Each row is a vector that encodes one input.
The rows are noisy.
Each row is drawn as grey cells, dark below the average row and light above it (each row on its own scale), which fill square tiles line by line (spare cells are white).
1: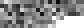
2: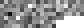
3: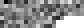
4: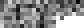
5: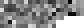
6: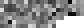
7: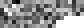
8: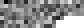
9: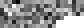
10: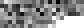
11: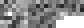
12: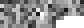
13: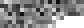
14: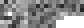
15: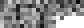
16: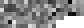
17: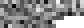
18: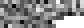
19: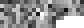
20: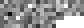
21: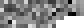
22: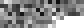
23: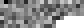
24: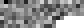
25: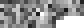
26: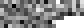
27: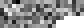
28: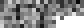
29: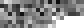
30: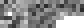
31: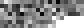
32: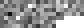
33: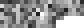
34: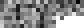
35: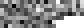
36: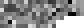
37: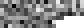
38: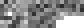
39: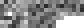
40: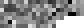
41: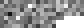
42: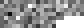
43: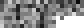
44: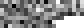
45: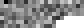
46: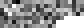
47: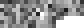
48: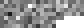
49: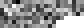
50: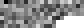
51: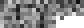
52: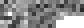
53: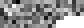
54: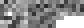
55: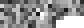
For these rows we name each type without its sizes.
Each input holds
a point on a circle.
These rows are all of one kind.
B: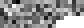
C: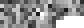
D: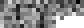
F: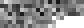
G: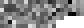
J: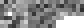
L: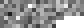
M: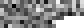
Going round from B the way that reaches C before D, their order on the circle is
B, C, L, M, G, F, D, J.
